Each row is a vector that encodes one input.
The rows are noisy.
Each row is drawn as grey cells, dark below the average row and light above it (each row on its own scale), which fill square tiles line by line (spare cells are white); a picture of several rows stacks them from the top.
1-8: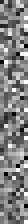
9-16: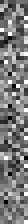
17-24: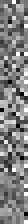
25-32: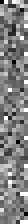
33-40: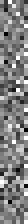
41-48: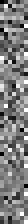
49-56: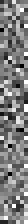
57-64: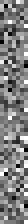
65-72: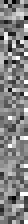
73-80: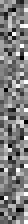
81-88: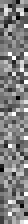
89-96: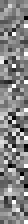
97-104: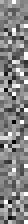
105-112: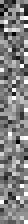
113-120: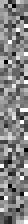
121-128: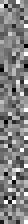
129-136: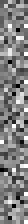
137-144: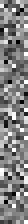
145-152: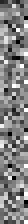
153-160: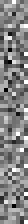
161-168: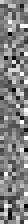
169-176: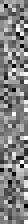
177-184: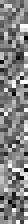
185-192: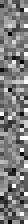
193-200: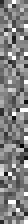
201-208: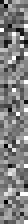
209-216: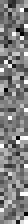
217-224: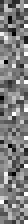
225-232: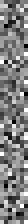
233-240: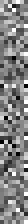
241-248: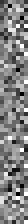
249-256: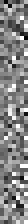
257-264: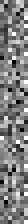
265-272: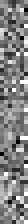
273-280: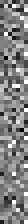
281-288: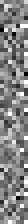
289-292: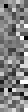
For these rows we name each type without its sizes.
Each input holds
a point on each of three lines.
